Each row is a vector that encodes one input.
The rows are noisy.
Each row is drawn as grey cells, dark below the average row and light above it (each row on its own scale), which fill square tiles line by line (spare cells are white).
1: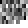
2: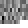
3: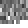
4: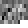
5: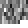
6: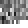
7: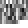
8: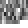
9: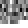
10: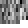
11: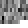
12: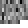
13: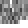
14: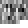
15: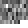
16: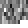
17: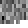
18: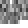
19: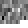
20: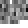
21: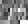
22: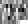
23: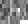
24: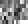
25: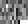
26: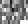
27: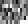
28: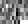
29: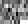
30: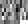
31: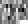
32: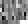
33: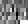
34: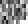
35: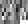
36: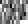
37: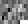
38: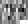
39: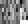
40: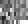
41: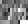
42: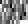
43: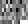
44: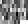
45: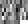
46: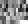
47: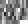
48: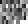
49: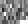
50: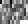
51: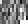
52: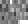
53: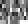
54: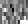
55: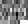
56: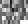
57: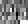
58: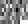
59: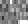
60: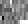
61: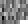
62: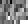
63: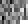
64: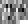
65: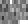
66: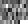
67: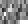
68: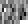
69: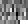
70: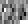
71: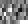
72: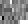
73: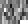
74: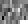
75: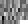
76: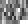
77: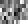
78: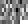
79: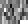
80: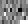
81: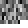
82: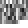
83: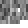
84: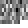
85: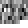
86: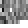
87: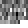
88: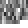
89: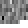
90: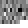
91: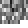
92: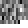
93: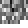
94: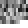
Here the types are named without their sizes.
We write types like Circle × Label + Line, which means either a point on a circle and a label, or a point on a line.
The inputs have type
(Bool × Bool × Bool + Unit) × Circle.
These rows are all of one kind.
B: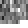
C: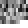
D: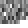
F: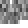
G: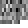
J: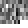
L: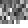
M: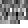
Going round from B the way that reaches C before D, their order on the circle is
B, F, C, D, L, G, J, M.
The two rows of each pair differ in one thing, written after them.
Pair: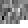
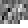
the place on the circle
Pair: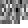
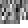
one of the three true/false values
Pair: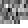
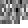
the place on the circle
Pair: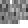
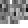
one of the three true/false values
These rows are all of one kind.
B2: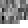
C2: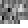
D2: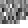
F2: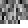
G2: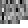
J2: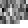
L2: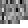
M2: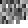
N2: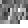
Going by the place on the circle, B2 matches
D2 and J2.
